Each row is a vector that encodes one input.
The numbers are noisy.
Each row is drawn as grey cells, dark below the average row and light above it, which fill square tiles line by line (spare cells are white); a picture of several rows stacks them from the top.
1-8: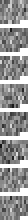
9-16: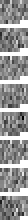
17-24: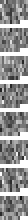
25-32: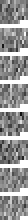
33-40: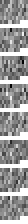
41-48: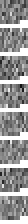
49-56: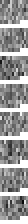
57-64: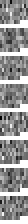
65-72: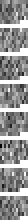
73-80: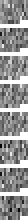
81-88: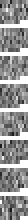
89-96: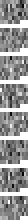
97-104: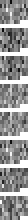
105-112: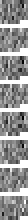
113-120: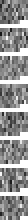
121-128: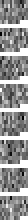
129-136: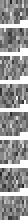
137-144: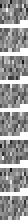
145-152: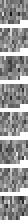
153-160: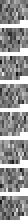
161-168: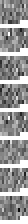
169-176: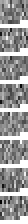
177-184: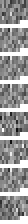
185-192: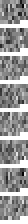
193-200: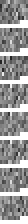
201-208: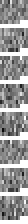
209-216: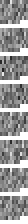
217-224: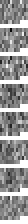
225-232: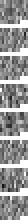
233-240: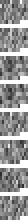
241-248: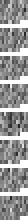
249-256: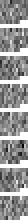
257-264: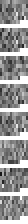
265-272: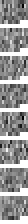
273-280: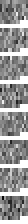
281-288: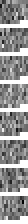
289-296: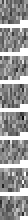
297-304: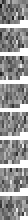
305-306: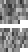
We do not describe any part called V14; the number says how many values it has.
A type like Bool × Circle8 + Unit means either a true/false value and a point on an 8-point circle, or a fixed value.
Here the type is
Line7 × (Tree13 + Unit) + Line11 + V14.
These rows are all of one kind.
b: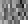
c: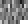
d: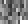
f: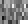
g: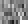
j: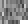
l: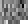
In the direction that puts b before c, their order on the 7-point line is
b, d, g, j, l, f, c.
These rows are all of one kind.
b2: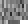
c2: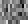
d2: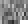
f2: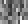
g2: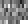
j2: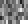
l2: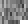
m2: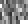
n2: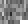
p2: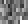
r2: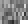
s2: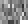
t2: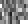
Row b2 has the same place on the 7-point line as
c2, g2, j2 and t2.
